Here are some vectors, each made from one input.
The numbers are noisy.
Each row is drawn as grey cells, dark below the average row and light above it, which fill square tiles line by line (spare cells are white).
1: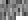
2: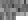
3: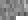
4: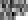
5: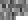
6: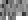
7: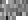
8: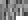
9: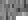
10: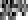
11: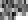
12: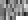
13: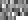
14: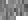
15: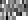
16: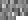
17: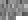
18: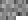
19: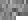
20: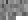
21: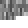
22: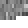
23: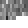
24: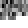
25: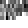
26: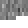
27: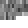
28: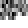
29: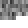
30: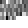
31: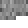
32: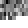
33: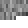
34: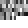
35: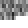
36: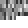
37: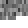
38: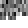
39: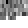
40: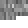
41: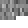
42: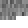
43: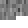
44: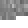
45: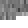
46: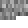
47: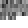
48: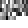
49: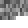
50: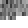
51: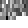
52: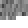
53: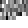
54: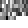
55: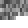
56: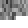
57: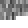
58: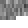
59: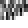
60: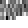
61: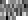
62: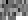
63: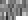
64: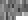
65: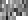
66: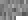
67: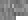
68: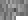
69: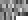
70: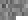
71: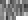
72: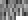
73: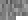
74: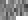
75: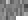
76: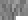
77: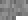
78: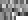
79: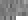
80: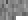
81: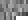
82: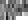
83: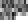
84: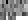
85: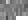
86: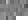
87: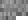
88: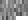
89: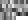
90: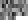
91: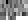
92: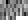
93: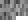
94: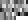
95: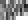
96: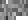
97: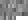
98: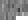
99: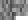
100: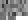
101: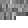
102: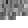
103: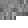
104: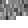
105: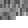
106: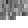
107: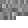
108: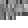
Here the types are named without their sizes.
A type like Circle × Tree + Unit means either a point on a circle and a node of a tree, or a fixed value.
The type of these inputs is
List(Line).
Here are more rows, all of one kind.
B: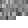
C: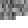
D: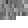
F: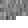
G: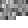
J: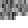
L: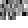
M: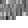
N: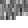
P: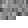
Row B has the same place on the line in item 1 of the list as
C and D.
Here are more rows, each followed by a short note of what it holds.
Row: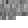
a list of three items
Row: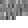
a list of three items
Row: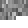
a list of two items
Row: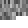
the empty list
